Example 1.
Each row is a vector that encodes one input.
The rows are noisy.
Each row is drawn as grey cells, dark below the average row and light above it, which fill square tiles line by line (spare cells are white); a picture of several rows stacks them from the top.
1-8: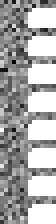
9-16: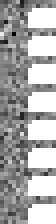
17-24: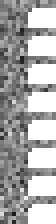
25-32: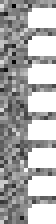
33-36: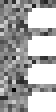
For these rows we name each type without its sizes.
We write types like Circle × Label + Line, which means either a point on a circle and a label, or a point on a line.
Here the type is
Tree.
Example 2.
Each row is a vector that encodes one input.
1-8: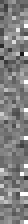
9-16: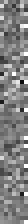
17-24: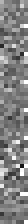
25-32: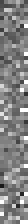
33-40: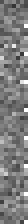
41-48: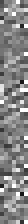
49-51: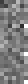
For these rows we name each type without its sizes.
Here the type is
Line.
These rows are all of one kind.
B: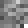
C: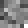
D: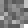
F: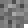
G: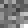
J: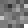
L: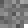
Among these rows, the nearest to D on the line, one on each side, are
F and J.
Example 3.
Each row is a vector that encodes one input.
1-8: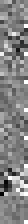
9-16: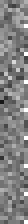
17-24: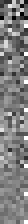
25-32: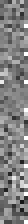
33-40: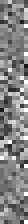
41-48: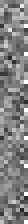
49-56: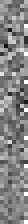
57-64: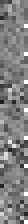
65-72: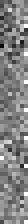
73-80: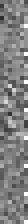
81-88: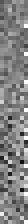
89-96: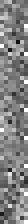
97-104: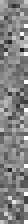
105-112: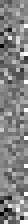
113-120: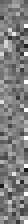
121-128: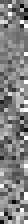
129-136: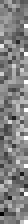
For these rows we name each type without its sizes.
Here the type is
Bool × Bool × Bool + Unit.
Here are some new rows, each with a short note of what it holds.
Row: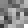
a fixed value
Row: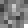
a fixed value
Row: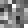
a fixed value
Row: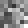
three true/false values
